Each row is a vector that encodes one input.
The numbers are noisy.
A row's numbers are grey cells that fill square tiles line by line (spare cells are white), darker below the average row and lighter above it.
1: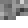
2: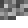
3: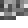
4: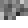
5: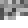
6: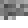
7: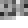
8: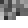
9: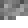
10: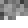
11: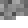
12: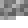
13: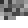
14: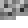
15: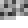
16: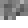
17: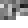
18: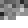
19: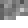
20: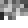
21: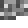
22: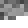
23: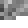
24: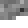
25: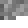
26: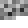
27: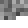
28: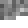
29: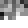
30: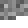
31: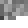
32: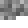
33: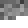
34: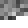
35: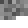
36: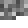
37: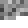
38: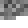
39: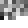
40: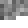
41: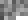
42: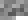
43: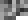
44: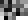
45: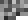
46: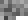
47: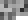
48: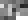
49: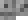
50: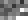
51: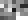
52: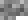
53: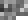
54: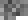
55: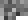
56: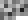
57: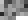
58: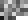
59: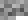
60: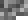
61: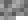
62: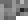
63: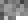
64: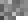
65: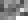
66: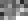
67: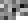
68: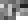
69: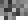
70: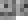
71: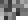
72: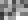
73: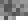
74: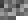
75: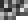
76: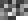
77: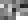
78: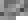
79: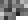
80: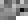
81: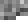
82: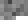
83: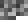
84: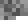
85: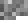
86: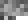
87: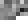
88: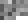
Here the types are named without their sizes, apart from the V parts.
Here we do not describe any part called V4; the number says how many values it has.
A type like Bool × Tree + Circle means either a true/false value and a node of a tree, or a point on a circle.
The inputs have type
List(Bool × V4).
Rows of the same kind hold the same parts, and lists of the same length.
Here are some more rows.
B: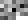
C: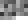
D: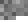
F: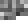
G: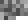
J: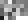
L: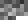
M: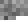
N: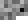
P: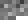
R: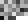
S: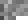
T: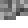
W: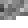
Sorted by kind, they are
B
C, D, F, G, M, N, T
J, L, P, R, S, W

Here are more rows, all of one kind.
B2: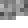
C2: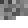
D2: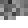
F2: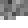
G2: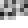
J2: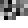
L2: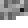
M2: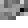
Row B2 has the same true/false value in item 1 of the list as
C2 and F2.
